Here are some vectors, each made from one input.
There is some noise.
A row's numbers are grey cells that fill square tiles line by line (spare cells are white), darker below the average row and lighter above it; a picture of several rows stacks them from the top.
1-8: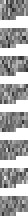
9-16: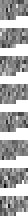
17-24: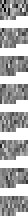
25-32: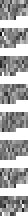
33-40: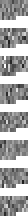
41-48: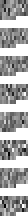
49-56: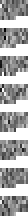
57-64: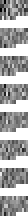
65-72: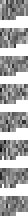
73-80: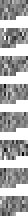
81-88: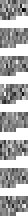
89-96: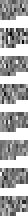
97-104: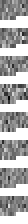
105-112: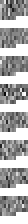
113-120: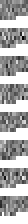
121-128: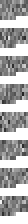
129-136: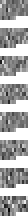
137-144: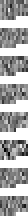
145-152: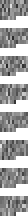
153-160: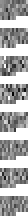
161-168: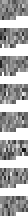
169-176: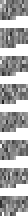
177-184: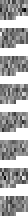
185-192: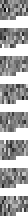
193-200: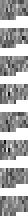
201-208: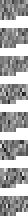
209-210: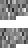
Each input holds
a true/false value, together with either a point on a 19-point circle, or a fixed value.
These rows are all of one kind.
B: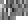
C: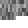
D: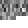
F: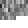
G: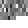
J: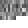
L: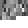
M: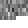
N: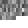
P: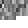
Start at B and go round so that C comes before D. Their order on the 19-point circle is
B, M, C, L, G, N, P, F, J, D.
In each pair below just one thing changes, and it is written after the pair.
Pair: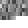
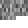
the true/false value
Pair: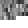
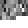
the true/false value
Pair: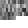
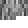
the true/false value
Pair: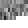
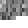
the true/false value
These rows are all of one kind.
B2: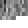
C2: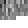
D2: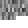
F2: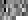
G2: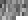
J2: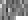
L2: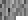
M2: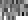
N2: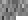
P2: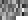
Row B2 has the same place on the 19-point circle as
C2, D2, G2 and M2.
